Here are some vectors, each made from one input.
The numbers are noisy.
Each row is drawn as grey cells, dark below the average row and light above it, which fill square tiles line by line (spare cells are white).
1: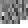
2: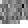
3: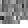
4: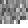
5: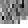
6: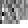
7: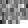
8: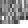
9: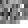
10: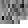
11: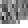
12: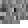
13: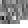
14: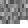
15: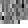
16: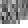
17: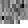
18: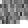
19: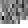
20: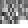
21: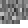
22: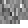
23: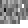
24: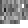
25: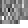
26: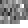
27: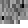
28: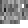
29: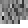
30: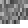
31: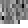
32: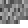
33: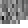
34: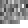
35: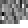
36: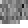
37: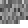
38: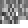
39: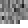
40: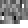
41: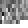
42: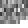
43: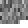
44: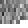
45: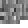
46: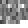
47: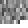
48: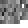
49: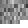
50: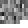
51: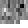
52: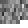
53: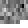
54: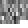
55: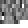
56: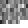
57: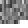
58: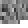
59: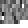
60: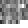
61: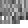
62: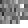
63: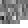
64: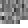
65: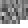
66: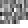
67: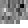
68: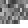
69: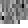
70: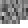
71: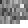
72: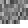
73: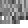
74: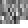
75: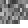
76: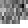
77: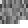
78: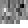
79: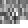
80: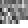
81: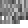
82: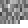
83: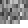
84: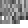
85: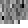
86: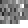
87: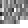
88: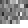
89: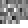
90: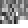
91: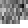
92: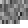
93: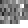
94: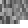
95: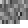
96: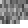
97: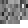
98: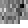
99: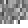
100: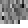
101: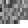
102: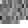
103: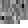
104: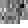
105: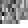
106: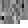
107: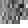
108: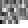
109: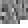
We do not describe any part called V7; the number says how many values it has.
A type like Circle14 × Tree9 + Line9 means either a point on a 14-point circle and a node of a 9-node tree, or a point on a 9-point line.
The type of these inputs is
Bool × Bool × Bool × Bool × (Line4 + V7).
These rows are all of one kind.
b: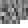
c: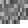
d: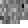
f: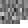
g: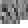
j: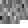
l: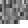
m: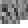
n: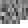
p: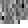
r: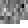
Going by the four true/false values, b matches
g, m and n.
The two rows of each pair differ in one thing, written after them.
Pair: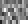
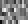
one of the four true/false values
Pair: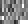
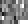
the value of V7
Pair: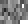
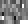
one of the four true/false values
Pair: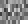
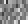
the value of V7
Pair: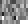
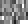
the value of V7
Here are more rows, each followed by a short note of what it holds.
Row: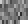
a point on a 4-point line and four true/false values
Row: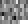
four true/false values and a value of V7
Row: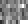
four true/false values and a value of V7
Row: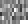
four true/false values and a value of V7
